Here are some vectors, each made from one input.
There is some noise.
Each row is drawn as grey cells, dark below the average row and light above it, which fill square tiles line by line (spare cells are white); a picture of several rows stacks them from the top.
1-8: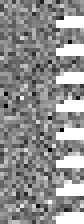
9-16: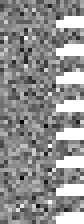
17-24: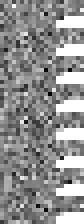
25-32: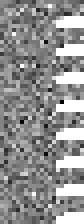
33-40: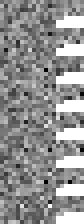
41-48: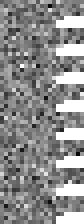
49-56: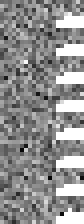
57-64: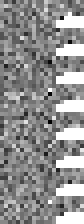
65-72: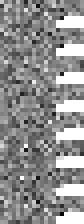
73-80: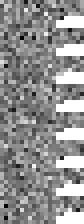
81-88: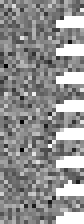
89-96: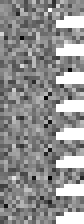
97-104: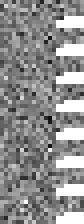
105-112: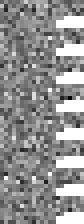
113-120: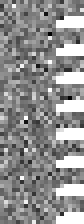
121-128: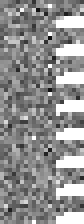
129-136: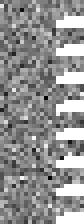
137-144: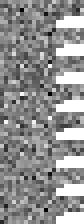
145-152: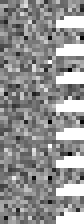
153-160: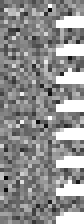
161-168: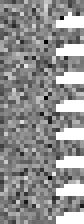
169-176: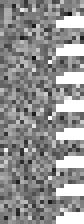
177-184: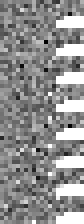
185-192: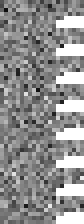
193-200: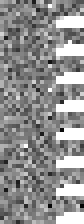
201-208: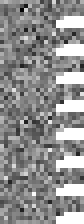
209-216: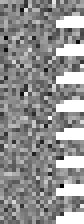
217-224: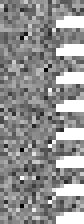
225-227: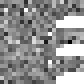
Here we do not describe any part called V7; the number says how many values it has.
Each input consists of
a value of V7, together with either a point on an 11-point line, or three true/false values.
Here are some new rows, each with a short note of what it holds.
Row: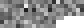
a point on an 11-point line and a value of V7
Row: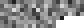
a point on an 11-point line and a value of V7
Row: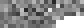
a point on an 11-point line and a value of V7
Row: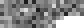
three true/false values and a value of V7
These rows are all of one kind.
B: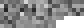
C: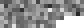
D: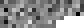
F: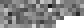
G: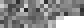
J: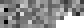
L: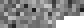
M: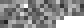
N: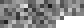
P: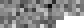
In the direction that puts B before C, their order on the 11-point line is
D, L, B, J, C, P, F, N, M, G.
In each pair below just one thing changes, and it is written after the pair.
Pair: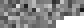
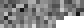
the value of V7
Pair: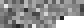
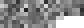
the value of V7
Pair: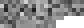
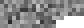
the place on the 11-point line
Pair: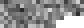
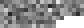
the place on the 11-point line
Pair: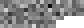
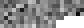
the place on the 11-point line
